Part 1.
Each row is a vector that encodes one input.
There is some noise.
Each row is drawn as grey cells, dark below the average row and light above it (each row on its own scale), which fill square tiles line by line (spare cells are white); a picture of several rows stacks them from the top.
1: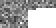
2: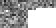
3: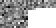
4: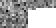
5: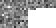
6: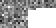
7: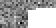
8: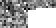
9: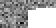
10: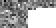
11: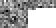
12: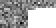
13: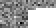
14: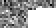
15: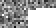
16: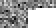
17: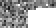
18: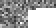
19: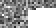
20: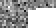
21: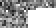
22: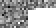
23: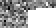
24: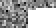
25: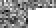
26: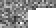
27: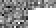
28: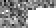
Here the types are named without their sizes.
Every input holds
three true/false values.
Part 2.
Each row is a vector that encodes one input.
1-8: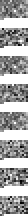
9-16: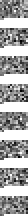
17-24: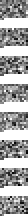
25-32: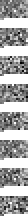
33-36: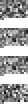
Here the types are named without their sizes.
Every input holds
a point on a line.
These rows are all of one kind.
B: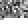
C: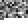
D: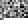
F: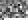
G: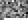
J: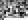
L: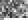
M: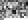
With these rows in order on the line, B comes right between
C and L.
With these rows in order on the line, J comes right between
F and M.
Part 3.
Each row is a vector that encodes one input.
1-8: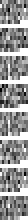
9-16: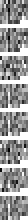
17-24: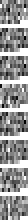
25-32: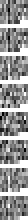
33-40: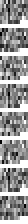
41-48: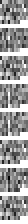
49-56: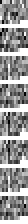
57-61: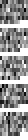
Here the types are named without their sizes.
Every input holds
a point on a line.
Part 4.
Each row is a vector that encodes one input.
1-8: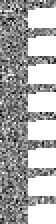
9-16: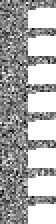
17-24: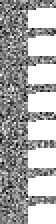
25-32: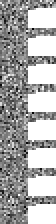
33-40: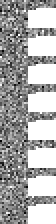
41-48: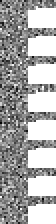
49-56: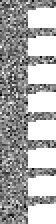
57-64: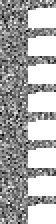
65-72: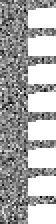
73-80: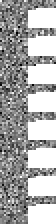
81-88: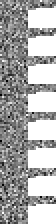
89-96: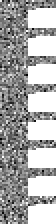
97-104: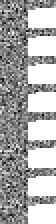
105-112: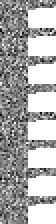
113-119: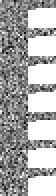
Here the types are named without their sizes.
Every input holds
four true/false values.
